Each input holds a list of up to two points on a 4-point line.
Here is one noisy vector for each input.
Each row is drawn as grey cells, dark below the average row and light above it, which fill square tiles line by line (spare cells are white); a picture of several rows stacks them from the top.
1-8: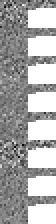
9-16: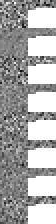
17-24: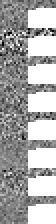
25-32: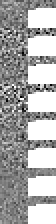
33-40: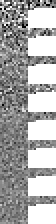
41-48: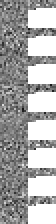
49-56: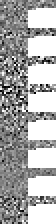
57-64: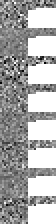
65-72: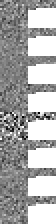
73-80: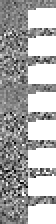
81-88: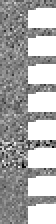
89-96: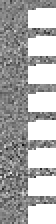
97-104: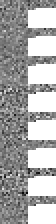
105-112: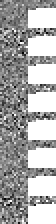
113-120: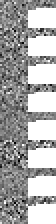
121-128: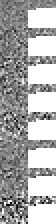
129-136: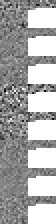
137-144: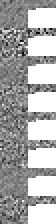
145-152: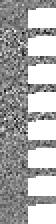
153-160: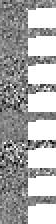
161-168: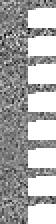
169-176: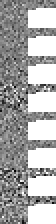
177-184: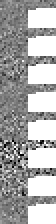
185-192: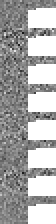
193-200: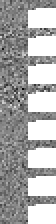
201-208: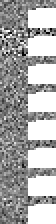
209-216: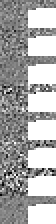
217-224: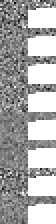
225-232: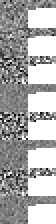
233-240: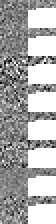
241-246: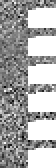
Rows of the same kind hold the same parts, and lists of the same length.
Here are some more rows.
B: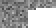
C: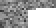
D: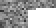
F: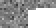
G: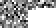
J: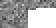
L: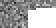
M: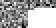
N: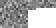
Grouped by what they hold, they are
B, F, L
C, D, G
J, M, N

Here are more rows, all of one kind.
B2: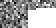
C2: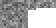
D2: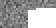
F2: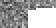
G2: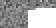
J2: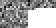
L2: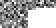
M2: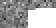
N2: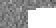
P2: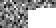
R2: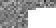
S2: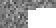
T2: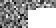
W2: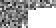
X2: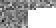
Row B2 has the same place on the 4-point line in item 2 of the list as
C2, M2, S2 and T2.
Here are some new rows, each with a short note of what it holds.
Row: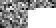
the empty list
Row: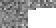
a list of one item
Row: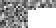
the empty list
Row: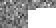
a list of two items
